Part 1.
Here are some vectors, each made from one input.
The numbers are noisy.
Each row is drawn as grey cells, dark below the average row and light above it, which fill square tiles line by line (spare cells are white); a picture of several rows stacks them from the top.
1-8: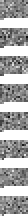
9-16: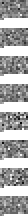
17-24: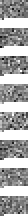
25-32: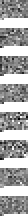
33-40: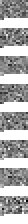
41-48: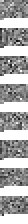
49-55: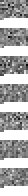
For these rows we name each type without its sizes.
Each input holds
either a point on a circle, or a fixed value.
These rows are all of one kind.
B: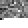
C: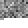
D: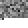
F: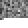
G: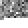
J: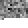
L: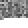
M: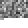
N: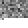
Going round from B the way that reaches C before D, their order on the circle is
B, F, M, C, G, D, N, J, L.
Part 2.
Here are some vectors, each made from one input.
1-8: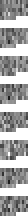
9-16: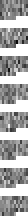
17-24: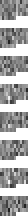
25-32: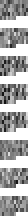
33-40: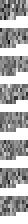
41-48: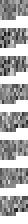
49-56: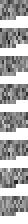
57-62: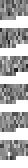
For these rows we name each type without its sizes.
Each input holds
a point on a line.
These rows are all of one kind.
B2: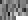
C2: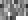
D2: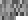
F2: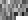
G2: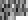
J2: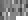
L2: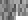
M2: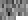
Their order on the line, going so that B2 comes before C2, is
G2, B2, M2, L2, J2, C2, D2, F2.
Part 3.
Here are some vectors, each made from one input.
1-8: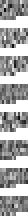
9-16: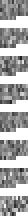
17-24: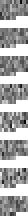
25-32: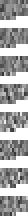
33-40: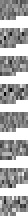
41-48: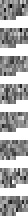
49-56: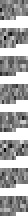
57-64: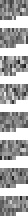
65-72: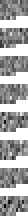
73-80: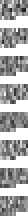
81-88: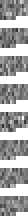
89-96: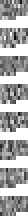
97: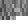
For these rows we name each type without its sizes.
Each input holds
a point on a line.
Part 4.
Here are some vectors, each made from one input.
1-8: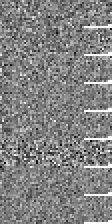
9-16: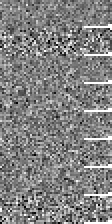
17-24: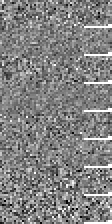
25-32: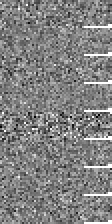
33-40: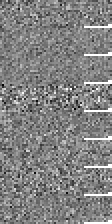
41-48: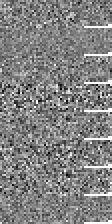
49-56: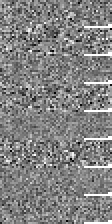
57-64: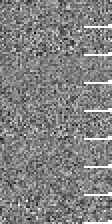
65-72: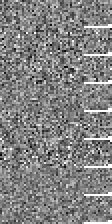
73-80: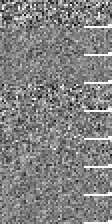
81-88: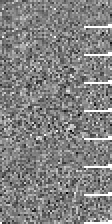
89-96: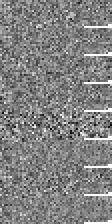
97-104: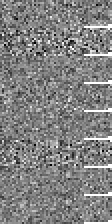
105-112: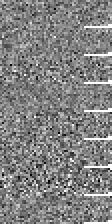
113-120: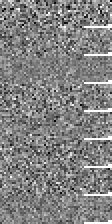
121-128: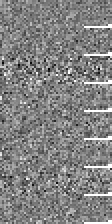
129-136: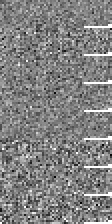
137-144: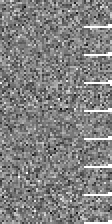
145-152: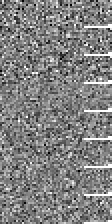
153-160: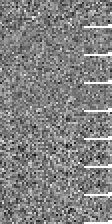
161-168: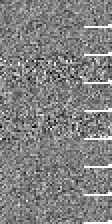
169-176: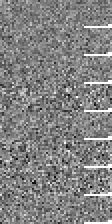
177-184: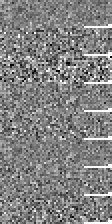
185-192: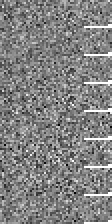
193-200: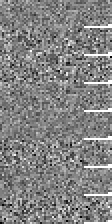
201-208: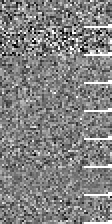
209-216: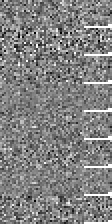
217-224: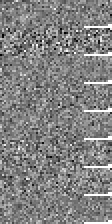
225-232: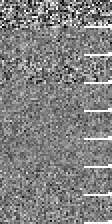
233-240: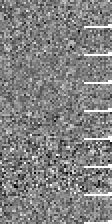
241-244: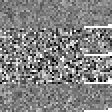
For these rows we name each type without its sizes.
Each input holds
a point on a line.
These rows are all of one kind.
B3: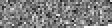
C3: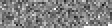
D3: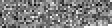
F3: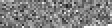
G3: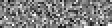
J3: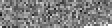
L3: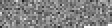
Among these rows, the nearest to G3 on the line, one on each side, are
B3 and L3.
